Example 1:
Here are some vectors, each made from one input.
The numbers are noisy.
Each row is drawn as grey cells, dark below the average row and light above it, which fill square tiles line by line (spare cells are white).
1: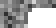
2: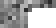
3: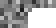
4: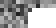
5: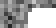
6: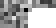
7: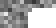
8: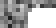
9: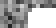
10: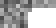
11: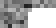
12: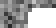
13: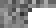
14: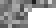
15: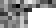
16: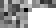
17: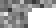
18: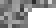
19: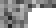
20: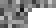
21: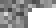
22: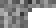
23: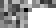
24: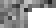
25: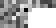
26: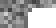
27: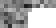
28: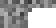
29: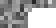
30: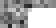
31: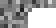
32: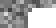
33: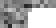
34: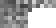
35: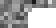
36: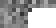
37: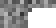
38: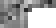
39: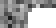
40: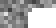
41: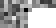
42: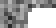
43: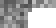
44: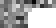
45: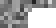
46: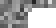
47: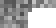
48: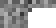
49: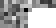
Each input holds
a point on an 8-point line.
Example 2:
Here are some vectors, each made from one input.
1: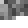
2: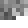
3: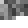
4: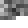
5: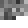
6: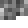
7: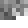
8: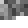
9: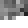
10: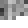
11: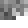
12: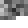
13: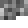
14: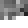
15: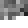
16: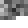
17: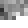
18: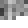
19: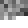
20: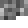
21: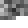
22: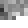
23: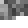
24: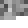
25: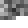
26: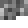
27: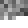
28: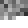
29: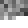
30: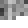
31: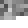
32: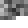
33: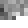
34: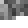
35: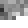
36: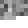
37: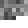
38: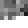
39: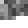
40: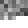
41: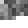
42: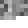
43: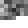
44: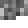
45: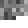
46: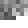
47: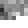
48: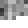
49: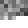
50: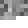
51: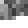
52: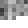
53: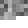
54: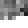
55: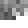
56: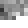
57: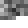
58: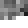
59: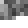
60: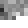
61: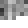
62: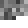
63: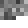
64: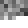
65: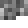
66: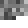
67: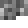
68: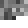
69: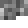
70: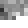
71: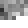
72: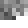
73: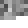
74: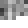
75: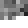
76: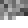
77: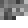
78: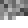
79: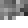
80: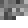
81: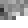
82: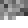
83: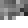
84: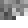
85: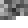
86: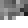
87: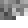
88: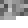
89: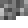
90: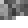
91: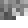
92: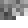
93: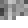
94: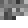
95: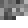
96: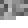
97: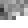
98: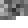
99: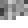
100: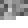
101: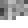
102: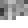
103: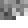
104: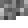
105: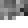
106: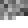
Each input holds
a point on a 10-point circle.
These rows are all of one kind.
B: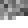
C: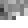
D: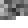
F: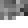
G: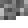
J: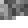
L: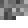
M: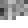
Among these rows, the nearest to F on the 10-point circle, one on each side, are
B and J.
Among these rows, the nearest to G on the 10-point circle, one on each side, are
D and L.
